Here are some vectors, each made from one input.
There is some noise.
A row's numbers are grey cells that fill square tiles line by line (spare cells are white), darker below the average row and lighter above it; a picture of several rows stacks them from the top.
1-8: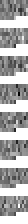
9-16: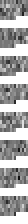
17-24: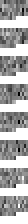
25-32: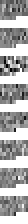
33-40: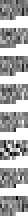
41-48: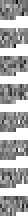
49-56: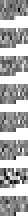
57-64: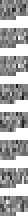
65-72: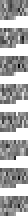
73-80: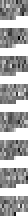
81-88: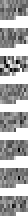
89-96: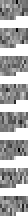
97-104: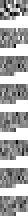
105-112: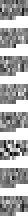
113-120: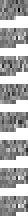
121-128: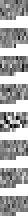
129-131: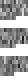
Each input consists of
a list of up to two items, each a point on each of two 3-point lines.
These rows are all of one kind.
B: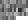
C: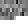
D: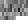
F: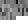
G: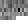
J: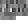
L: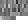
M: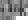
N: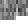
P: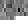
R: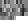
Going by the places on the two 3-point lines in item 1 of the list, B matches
M and N.
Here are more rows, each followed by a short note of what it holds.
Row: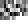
the empty list
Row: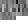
a list of two items
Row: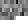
a list of two items
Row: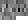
a list of two items
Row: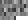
a list of two items
